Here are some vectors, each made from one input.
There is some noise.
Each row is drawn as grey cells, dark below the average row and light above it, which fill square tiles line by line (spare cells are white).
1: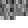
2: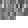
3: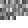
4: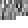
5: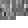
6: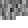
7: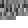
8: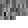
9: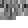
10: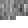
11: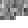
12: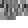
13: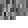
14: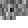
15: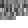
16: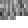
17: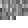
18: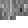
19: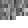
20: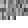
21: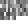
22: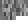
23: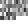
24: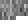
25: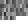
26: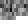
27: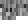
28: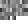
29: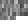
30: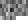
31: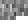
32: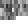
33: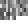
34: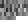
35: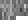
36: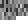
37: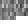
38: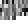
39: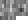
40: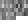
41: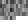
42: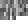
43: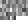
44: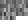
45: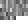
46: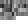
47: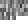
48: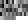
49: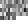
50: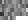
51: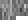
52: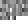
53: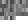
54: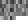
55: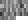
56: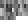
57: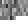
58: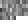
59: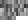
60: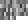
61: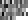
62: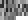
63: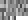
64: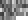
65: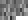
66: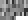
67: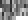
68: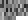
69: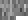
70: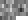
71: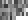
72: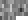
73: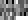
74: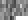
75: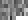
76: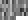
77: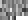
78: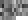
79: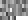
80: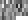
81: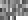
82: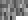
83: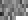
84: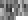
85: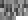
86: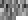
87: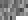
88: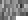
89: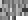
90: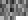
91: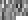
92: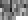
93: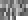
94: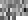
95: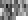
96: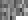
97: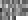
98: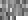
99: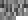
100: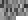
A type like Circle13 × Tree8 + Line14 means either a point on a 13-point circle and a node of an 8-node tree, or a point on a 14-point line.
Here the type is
Line4 × (Line4 + Line5).
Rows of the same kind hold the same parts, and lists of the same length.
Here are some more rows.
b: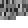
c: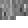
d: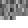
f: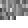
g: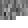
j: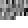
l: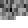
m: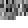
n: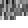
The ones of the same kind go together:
b, c, f, g, j, m, n
d, l

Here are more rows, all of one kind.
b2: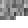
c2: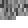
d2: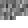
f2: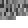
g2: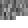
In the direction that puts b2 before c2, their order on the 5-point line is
b2, d2, c2, f2, g2.
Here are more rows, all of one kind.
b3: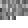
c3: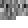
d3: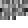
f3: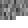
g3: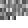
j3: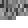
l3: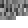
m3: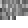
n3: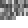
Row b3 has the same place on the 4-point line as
d3, g3 and m3.
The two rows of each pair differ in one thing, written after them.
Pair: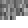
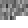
the place on the 5-point line
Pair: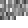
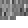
the place on the 4-point line
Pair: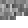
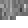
the place on the 5-point line
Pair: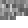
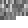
the place on the 5-point line
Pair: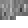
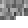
the place on the 5-point line
